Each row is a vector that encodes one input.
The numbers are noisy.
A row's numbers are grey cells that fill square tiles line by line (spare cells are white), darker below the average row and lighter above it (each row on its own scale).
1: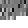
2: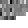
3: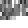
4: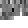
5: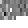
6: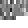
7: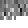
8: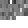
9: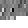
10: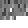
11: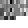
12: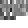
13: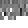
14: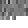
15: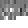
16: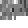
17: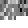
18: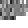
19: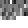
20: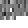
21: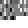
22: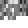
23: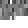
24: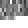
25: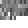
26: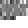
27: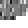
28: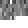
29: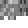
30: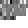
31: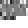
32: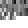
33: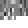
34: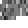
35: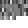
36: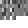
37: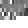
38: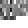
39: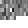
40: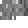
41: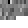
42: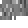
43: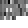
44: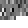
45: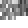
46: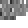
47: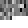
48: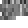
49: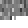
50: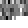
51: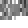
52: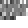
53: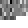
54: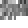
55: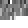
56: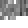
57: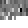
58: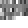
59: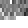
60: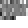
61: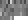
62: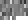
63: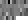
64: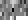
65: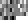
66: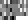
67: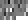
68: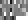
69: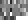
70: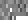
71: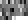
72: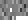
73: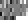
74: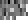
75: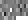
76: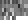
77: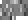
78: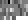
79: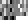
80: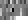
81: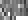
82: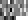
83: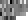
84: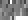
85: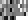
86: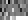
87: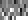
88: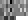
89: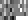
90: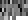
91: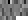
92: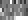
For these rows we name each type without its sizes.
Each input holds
a point on a line, together with either a fixed value, or three true/false values.
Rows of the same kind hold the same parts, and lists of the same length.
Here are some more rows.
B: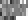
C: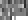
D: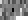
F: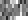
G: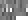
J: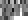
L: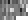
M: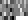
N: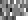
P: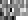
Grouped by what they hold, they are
B, M, N, P
C, D, F, G, J, L

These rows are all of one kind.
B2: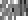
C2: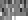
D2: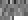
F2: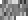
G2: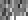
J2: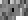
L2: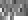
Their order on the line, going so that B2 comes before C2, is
G2, B2, F2, C2, J2, L2, D2.
